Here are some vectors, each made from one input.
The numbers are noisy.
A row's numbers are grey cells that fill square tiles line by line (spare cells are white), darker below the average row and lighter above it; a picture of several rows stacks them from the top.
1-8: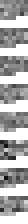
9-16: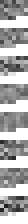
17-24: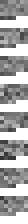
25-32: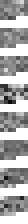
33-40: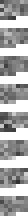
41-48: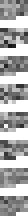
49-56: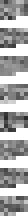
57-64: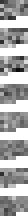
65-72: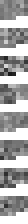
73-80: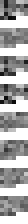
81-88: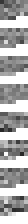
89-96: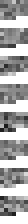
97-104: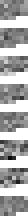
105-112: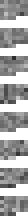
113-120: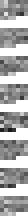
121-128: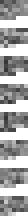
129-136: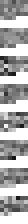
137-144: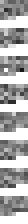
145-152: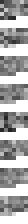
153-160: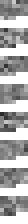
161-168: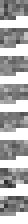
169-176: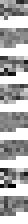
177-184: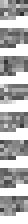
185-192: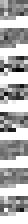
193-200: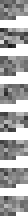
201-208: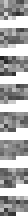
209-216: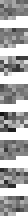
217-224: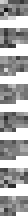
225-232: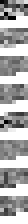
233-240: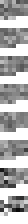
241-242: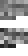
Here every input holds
one of 6 labels.
